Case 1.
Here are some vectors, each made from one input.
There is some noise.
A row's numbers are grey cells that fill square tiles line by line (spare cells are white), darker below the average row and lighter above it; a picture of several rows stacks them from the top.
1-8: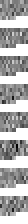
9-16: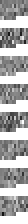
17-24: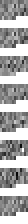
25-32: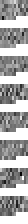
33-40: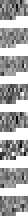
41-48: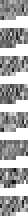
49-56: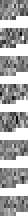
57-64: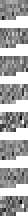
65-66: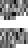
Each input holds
either a point on a 9-point circle, or a point on a 4-point line.
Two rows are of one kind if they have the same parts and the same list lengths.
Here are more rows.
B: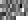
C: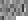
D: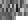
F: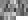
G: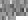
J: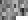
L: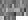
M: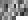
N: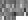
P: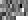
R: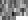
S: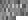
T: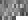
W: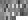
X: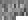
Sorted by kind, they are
B, D, P
C, F, G, J, L, M, N, R, S, T, W, X

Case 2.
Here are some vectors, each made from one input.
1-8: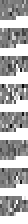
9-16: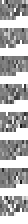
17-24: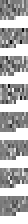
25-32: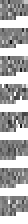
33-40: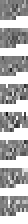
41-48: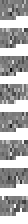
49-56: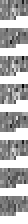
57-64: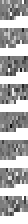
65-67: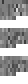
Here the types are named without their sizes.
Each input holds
a label and a true/false value.
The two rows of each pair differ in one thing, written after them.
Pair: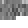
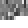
the label
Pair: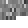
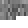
the label
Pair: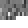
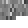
the label
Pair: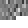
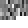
the true/false value
